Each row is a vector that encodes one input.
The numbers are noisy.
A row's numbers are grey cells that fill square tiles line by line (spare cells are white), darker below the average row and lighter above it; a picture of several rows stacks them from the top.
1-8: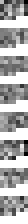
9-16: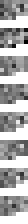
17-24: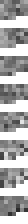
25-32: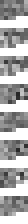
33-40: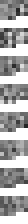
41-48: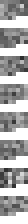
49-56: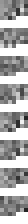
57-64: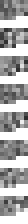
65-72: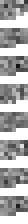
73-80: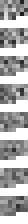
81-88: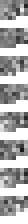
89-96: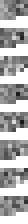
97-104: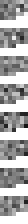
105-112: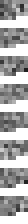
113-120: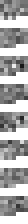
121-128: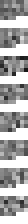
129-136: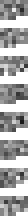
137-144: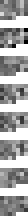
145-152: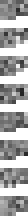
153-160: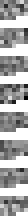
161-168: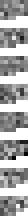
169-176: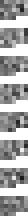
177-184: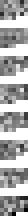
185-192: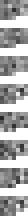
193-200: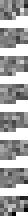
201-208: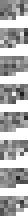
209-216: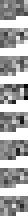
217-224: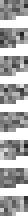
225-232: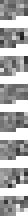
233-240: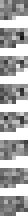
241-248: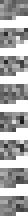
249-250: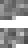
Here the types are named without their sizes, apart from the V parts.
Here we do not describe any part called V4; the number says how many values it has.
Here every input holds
three true/false values, together with either a point on a line, or a value of V4.
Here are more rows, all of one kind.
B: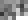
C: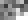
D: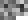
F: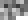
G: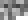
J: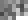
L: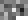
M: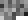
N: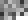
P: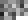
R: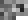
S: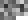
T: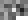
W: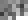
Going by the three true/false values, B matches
J, N and W.
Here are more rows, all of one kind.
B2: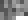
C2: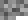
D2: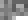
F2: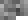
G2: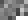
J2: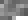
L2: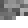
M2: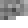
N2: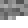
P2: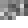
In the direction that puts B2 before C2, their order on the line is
P2, B2, J2, D2, F2, M2, N2, C2, G2, L2.
